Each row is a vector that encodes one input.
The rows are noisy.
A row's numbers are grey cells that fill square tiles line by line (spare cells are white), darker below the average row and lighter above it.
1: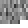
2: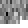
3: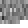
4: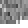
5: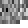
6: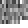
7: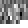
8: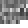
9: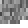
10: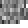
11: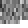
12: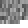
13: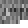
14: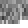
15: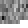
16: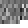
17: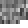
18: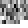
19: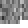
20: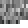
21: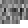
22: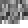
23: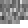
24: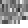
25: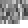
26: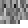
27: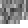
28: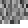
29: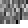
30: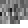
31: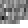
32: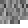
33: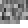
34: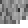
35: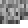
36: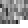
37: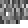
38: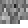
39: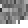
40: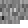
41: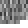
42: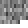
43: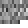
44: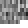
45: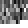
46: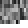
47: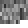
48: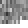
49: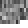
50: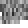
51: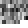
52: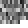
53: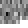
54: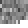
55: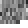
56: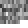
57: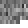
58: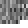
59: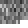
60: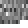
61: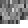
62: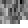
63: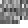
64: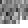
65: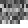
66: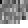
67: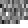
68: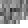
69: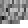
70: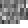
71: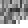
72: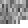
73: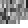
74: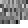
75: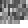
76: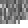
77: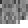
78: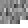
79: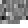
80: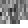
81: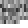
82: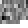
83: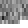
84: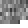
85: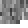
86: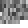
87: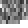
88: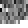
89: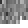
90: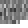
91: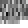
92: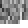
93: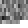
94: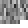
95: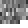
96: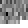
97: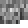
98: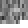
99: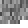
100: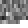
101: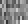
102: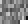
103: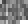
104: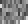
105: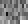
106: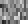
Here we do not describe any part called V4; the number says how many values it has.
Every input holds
a value of V4, together with either one of 6 labels, or three true/false values.
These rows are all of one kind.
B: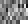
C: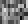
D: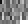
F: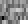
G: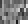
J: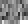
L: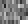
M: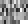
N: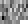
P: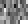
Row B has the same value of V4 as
M and P.
